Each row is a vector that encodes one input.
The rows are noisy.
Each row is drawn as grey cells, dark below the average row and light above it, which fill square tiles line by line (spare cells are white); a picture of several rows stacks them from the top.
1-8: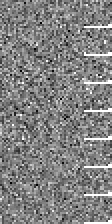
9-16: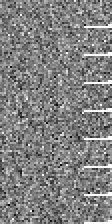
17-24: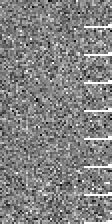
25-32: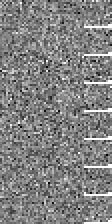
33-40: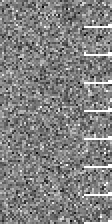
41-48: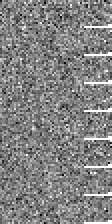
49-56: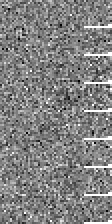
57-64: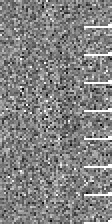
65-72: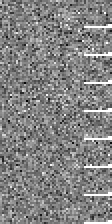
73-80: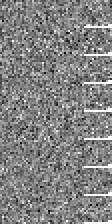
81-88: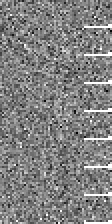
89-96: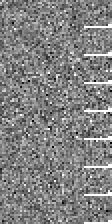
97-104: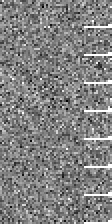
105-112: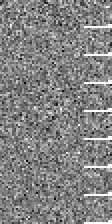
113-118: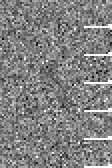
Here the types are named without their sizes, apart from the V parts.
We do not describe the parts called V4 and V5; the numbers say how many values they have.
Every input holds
a point on each of two circles and a value of V4, together with either three true/false values, or a value of V5.
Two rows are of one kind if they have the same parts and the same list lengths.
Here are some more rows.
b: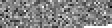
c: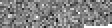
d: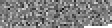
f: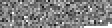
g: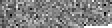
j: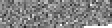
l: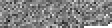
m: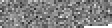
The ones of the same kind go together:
b, d, f, g
c, j, l, m

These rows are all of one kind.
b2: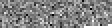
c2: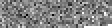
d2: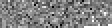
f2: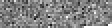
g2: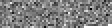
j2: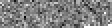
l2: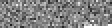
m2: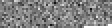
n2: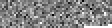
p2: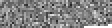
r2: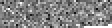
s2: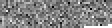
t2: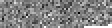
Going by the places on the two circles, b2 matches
c2, d2 and n2.
